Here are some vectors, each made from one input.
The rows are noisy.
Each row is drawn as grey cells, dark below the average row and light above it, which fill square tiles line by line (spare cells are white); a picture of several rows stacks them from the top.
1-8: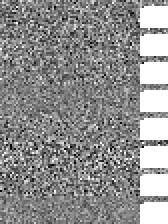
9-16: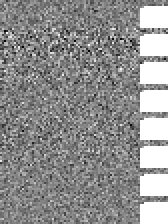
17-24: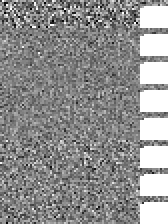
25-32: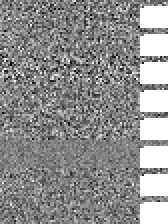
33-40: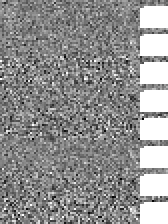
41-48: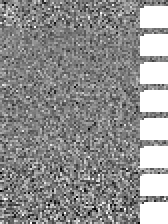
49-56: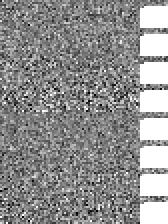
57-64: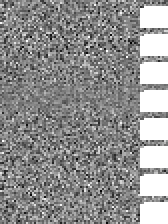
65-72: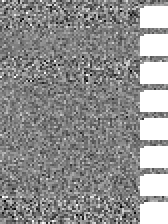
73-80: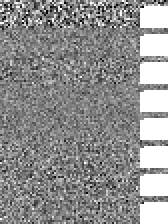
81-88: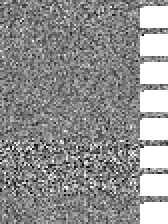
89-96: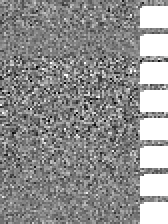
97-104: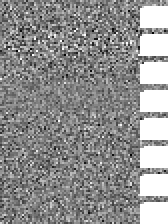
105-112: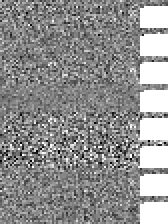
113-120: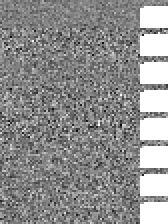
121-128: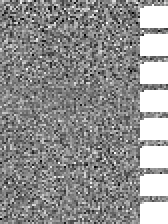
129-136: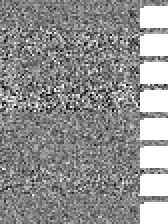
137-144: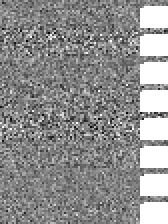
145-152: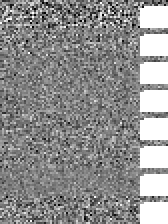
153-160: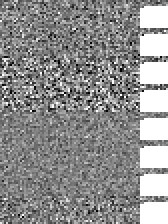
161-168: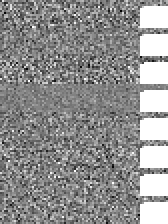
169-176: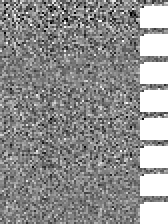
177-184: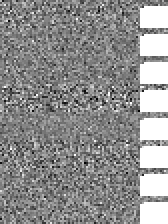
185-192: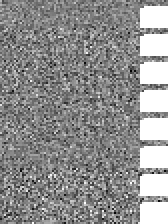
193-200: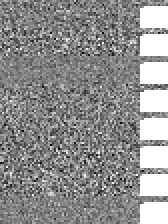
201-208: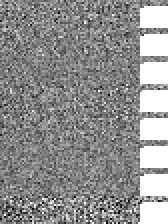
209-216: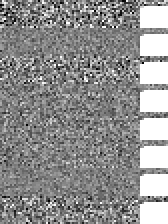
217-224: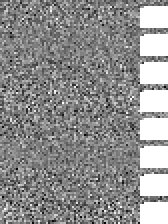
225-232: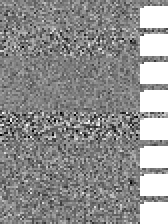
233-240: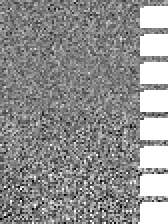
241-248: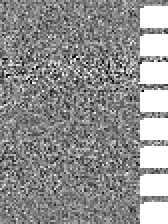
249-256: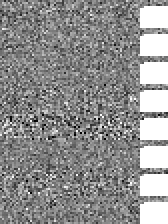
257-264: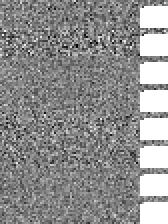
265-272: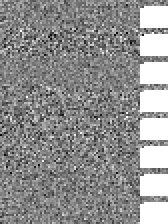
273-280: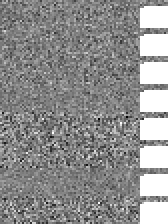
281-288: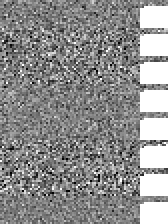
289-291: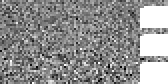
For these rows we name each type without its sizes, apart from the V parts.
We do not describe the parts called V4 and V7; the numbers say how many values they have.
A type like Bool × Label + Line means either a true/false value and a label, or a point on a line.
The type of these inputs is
(Circle + V7) × V4 + List(Line).
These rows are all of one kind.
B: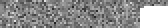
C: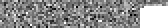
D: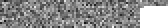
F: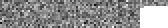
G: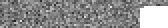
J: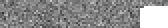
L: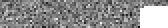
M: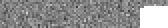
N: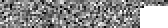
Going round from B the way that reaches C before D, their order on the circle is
B, M, C, D, F, N, J, G, L.
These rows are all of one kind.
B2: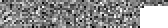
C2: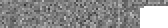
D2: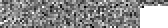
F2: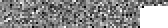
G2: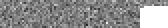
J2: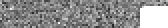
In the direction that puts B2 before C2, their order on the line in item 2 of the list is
G2, B2, D2, J2, F2, C2.
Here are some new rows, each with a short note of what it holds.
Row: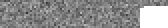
a value of V4 and a value of V7
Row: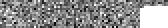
the empty list
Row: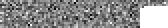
a list of one item
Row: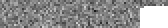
a list of one item
